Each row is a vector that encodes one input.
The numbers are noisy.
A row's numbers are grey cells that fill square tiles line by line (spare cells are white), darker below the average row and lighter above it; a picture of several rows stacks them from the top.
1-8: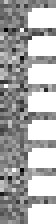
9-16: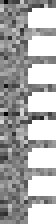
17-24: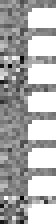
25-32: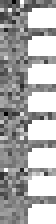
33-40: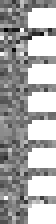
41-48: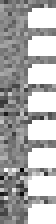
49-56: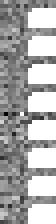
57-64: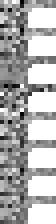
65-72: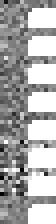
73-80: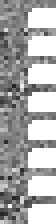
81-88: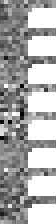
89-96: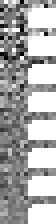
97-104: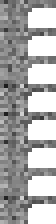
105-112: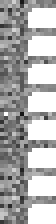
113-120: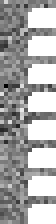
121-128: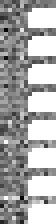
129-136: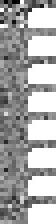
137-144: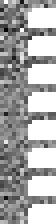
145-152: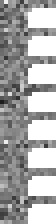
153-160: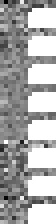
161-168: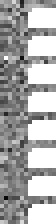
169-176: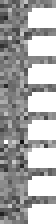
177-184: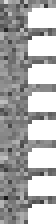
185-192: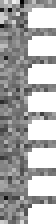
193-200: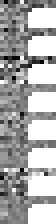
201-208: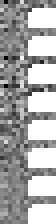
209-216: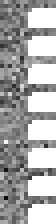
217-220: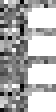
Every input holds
a point on a 5-point line and a true/false value.
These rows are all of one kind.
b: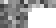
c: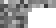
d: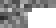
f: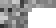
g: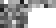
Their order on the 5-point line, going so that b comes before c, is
b, g, c, f, d.
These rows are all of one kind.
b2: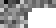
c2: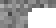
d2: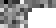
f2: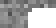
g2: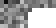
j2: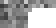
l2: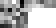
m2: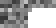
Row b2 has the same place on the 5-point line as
l2 and m2.
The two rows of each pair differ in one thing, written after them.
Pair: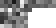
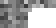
the place on the 5-point line
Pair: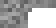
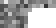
the true/false value
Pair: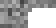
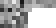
the place on the 5-point line
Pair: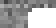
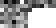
the place on the 5-point line
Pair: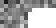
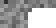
the place on the 5-point line
